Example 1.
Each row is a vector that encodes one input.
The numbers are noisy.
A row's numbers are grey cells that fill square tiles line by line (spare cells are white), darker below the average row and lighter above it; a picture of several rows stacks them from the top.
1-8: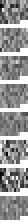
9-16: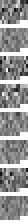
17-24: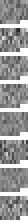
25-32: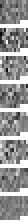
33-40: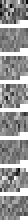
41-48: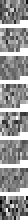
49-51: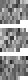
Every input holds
one of 10 labels.
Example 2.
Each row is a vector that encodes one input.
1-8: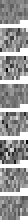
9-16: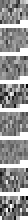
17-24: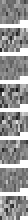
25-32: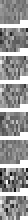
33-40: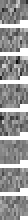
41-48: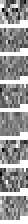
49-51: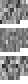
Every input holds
one of 6 labels.
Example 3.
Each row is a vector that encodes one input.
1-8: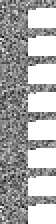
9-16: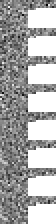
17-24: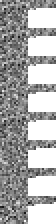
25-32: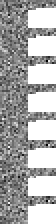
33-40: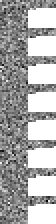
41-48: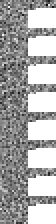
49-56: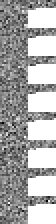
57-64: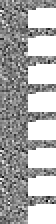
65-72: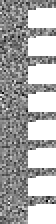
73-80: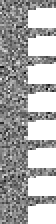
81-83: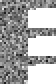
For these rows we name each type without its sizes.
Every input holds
a point on a line.
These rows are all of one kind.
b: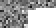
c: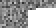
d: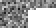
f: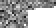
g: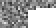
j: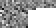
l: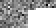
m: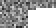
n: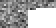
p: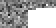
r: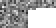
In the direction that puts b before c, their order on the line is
f, b, l, n, c, p, m, g, j, r, d.
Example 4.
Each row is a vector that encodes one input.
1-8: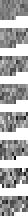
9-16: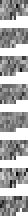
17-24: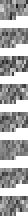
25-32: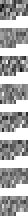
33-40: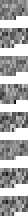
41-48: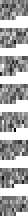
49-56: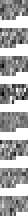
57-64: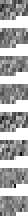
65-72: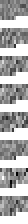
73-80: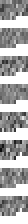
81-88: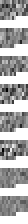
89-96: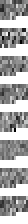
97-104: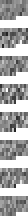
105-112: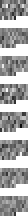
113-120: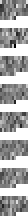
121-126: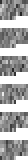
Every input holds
a point on a 12-point line.
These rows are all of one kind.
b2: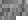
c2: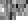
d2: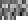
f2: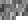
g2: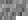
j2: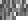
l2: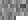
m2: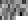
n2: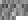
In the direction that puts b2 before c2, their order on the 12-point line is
f2, n2, j2, l2, b2, g2, c2, d2, m2.
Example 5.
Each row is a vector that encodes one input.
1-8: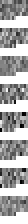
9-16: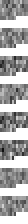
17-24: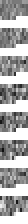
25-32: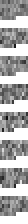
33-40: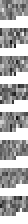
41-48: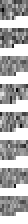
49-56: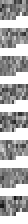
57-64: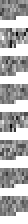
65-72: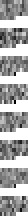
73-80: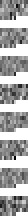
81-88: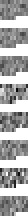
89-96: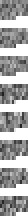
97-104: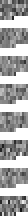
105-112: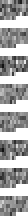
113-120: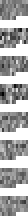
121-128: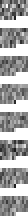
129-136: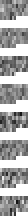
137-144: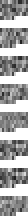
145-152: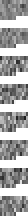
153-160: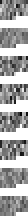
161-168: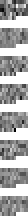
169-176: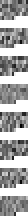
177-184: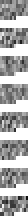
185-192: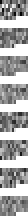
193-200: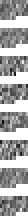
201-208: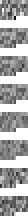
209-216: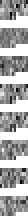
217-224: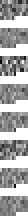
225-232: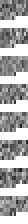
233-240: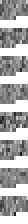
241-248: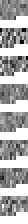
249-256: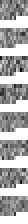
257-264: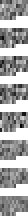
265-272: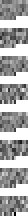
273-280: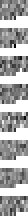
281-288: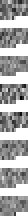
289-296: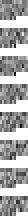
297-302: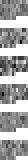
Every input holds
a point on a 20-point line.
